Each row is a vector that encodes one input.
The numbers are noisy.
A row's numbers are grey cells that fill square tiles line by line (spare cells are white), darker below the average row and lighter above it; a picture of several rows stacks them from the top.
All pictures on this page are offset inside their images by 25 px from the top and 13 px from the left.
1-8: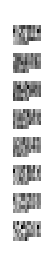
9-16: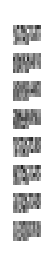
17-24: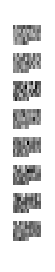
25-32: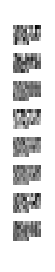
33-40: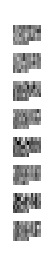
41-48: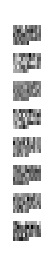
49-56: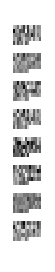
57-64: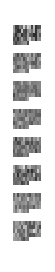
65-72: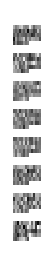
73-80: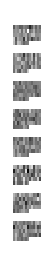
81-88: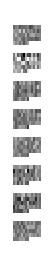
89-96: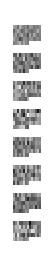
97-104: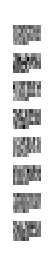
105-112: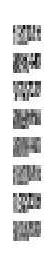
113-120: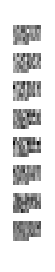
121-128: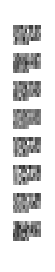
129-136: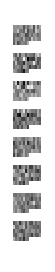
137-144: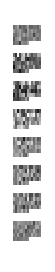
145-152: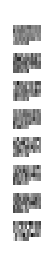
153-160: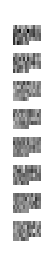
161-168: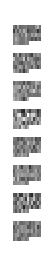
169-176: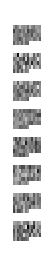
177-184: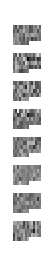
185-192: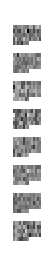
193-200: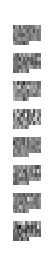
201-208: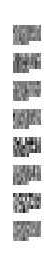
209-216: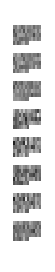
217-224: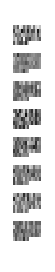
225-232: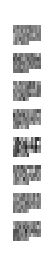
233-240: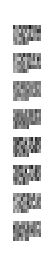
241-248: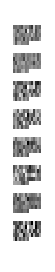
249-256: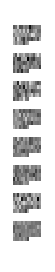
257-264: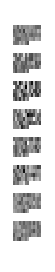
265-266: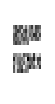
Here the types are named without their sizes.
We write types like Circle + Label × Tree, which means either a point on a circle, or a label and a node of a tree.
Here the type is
List(Circle).
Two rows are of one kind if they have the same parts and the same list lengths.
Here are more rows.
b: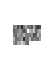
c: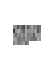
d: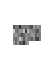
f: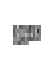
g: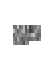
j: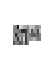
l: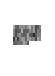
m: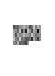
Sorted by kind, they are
b
c, d, l
f, g
j, m

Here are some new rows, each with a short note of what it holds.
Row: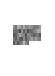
a list of one item
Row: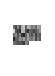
a list of three items
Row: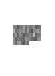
a list of three items
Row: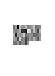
the empty list
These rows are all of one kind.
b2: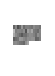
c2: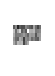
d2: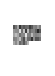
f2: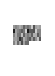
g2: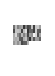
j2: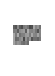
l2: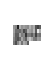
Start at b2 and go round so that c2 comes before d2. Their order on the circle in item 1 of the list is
b2, c2, g2, l2, f2, j2, d2.
